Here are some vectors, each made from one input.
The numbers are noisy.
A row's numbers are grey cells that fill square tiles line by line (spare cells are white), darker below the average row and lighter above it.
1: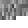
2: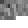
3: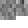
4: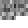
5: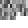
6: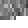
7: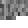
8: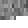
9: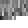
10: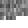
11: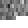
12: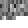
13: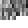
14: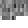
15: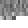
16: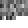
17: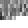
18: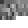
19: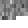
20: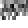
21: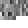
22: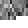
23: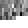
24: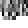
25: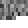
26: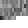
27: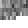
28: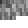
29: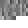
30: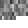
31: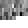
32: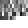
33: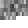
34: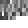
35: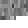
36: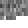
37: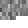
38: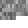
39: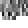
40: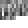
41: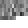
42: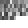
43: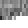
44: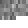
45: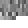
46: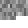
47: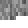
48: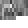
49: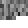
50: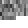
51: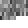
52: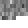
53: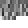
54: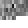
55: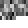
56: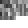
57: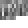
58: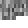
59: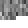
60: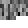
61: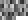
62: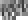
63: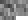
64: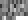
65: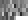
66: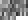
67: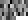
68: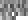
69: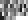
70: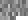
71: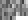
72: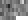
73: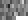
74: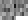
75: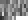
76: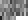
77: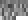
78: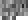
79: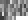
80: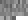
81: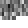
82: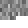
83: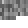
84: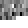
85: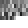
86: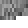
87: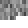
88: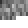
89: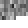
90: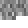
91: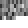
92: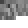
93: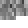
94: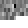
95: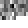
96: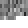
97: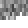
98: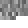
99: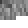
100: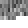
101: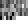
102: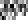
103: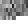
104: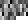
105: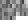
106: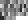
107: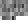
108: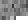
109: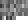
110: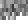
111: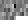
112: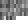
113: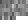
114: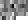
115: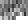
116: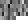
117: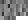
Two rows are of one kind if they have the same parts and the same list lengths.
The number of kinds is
2.
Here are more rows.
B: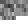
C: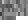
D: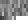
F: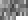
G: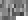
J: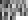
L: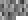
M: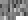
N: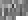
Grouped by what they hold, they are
B, C, J, L, M
D, F, G, N

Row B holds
a point on an 11-point line.
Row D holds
a node of an 11-node tree.
